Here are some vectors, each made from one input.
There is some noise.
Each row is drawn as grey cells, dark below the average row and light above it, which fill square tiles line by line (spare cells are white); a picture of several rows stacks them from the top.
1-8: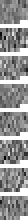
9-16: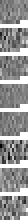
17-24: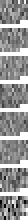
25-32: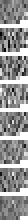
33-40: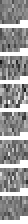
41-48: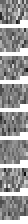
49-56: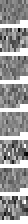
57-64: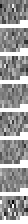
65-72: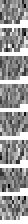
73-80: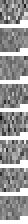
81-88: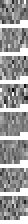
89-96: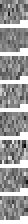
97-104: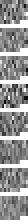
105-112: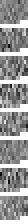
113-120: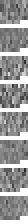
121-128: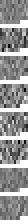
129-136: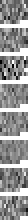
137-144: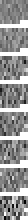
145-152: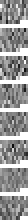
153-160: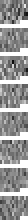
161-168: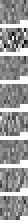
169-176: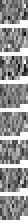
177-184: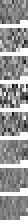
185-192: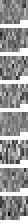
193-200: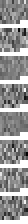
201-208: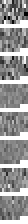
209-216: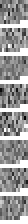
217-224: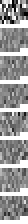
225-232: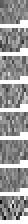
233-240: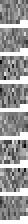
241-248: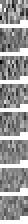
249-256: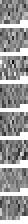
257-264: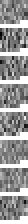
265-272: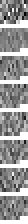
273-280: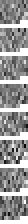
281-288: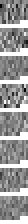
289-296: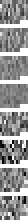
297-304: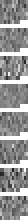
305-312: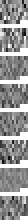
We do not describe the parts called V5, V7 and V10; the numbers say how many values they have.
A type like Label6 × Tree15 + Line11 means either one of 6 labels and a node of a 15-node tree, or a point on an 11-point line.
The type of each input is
(Bool × (Line6 + V7) + Tree9) × V5 × V10.
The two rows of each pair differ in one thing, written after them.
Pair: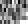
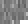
the value of V10
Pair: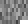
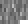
the place on the 6-point line
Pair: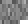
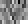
the true/false value
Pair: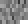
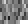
the true/false value
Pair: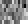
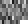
the value of V10
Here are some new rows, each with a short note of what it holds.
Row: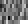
a true/false value, a value of V5, a value of V7 and a value of V10
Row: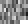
a node of a 9-node tree, a value of V5 and a value of V10
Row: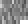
a node of a 9-node tree, a value of V5 and a value of V10
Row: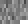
a true/false value, a value of V5, a value of V7 and a value of V10
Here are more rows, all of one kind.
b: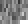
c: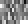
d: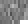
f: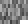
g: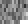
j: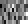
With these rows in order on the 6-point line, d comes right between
c and j.
